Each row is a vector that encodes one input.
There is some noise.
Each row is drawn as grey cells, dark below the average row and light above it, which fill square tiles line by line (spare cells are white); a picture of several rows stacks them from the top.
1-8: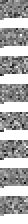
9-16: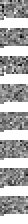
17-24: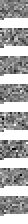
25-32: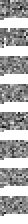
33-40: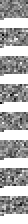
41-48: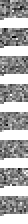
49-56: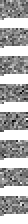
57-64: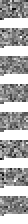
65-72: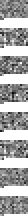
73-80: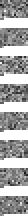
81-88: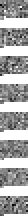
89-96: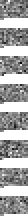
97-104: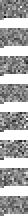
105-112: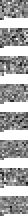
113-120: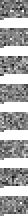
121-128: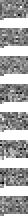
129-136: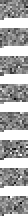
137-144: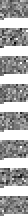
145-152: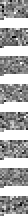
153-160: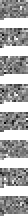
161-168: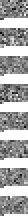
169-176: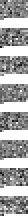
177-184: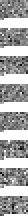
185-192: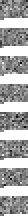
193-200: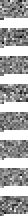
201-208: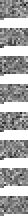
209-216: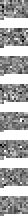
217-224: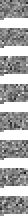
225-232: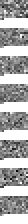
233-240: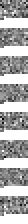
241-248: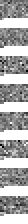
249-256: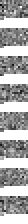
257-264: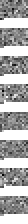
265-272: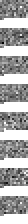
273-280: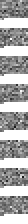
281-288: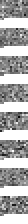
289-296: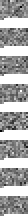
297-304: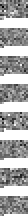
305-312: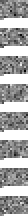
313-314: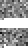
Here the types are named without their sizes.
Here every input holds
a point on a circle, together with either a point on a circle, or a point on each of two lines.
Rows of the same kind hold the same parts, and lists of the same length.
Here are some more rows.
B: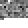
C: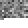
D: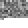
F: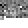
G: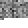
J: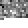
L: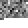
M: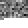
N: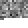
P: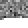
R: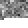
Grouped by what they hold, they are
B, C, D, G, N, P, R
F, J, L, M

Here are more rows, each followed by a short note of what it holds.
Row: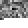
a point on each of two circles
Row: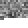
a point on a circle and a point on each of two lines
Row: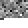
a point on each of two circles
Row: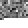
a point on each of two circles
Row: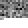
a point on each of two circles
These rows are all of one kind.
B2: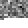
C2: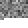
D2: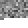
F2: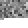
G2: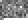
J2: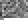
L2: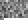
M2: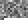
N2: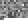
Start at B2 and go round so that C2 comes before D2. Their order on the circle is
B2, M2, C2, L2, F2, J2, G2, D2, N2.
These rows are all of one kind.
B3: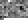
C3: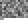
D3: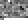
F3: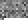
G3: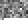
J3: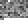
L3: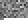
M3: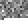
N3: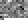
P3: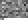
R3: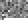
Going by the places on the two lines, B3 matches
L3 and P3.
